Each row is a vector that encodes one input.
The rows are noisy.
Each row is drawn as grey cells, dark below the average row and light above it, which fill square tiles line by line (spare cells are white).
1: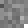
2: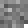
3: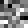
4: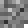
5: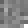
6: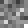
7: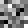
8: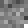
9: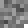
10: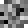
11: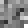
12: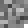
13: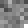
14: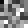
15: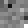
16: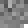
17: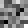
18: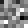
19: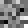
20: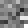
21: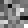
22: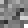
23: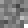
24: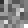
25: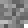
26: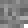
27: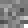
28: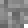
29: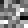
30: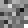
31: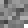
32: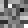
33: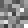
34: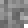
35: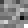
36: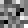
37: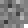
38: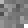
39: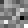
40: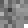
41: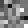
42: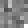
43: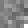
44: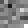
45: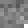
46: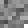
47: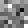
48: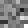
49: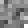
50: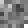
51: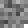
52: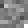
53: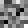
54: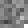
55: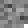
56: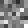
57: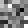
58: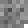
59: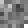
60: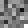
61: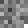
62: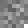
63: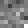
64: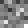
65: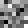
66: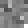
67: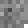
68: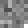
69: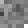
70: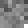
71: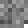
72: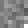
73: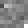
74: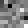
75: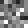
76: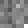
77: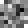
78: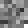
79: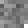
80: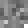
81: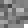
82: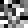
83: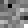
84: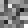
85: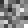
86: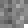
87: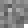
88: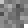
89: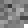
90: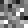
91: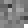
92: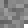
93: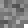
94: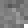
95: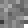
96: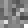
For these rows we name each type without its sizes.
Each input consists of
a label and a point on a line.
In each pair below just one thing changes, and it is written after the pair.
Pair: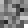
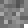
the place on the line
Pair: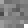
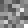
the label
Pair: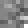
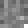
the place on the line
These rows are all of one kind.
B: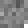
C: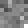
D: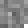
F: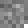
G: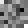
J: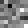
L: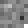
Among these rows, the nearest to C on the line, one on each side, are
B and F.
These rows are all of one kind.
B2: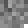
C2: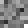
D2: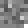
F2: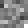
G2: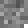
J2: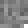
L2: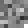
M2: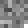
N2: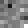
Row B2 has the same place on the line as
J2 and N2.
